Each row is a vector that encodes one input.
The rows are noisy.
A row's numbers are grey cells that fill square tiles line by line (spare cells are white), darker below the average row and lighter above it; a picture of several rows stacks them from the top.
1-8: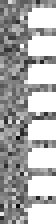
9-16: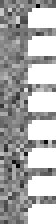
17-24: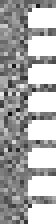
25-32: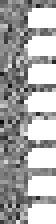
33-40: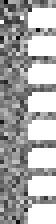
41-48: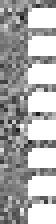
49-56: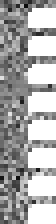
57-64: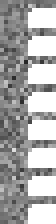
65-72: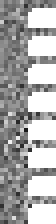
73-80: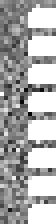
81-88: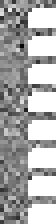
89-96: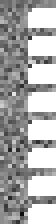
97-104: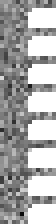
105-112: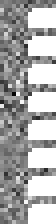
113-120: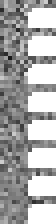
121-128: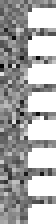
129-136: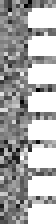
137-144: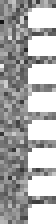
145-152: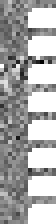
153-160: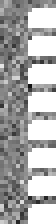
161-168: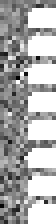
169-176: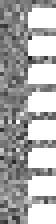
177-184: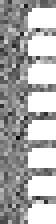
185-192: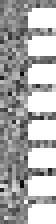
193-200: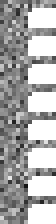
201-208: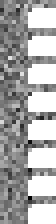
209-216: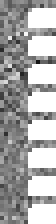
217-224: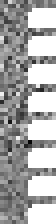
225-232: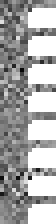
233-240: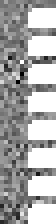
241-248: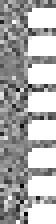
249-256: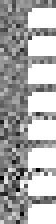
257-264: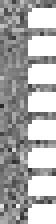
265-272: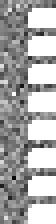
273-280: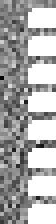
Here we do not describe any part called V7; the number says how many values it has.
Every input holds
a list of up to two items, each either a point on each of two 3-point lines and a value of V7, or a point on a 9-point line.
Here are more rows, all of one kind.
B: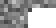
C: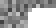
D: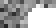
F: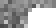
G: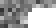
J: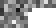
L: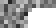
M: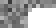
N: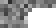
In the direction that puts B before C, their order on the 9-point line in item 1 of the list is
N, J, F, D, L, G, M, B, C.
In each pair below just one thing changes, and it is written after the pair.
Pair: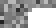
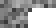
the place on one of the two 3-point lines in item 2 of the list
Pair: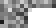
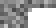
the value of V7 in item 2 of the list
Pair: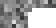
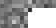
the place on one of the two 3-point lines in item 2 of the list
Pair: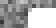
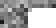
the place on the 9-point line in item 1 of the list
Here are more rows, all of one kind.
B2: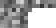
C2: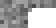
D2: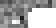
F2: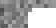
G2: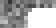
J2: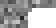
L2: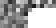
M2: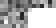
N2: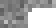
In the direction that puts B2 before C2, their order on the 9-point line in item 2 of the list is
F2, N2, M2, B2, D2, G2, C2, L2, J2.
